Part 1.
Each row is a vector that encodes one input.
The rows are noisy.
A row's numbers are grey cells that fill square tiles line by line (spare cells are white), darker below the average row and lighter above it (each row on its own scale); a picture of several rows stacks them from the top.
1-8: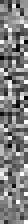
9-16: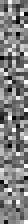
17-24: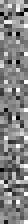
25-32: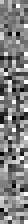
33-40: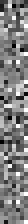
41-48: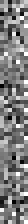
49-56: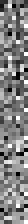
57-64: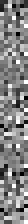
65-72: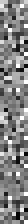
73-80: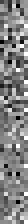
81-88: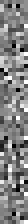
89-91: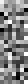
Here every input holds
four true/false values.
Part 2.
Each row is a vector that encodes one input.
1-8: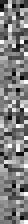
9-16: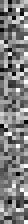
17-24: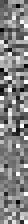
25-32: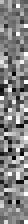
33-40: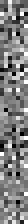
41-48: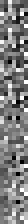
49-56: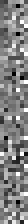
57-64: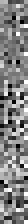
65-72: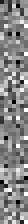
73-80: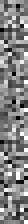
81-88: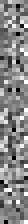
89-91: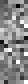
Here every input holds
four true/false values.
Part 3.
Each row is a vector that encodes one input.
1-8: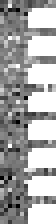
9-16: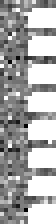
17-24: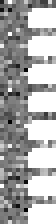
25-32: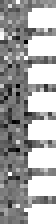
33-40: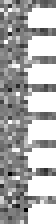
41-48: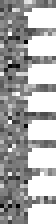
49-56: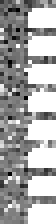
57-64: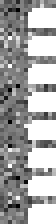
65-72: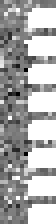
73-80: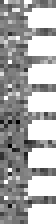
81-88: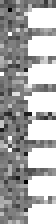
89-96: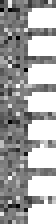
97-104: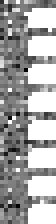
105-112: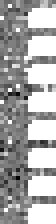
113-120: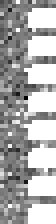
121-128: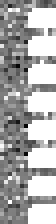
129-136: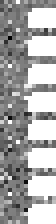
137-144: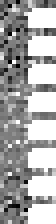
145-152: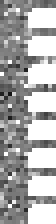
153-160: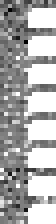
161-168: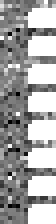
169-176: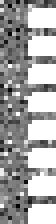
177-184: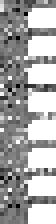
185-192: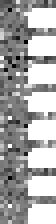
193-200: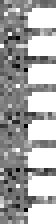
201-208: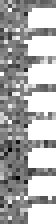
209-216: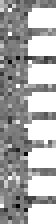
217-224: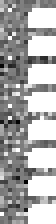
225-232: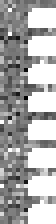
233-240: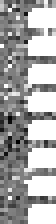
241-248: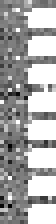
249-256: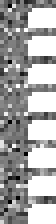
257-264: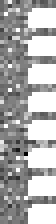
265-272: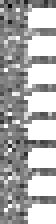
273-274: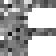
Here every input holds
one of 6 labels.
